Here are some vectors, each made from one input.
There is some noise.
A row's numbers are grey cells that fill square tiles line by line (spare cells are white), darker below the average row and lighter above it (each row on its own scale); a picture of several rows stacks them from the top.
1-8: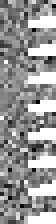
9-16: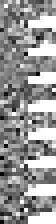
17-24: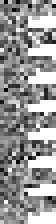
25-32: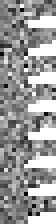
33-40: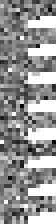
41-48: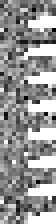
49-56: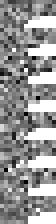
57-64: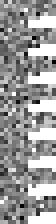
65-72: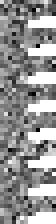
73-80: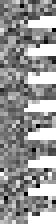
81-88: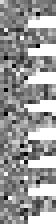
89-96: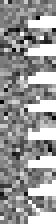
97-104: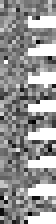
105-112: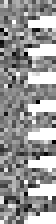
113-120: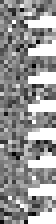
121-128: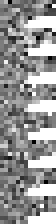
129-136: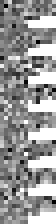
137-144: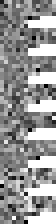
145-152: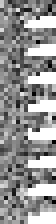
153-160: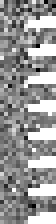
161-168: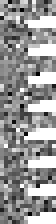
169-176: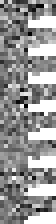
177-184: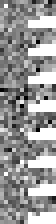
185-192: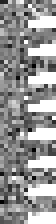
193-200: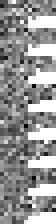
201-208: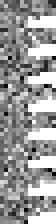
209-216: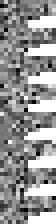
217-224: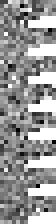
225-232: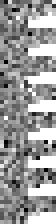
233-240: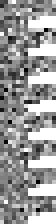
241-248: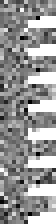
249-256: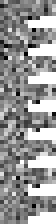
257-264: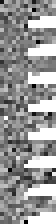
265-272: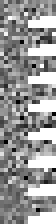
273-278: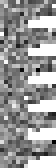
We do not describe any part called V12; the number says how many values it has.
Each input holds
either one of 8 labels and a point on a 6-point line, or a true/false value and a value of V12.
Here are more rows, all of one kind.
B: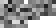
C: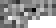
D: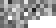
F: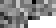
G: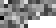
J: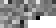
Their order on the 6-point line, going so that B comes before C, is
B, J, D, G, C, F.
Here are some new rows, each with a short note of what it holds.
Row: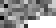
one of 8 labels and a point on a 6-point line
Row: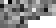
one of 8 labels and a point on a 6-point line
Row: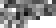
a true/false value and a value of V12
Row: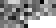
a true/false value and a value of V12
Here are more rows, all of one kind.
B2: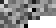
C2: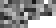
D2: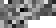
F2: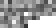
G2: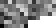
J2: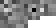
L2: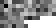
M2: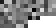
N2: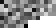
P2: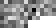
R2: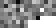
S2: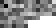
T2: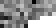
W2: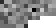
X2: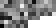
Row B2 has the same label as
J2, M2, N2 and W2.
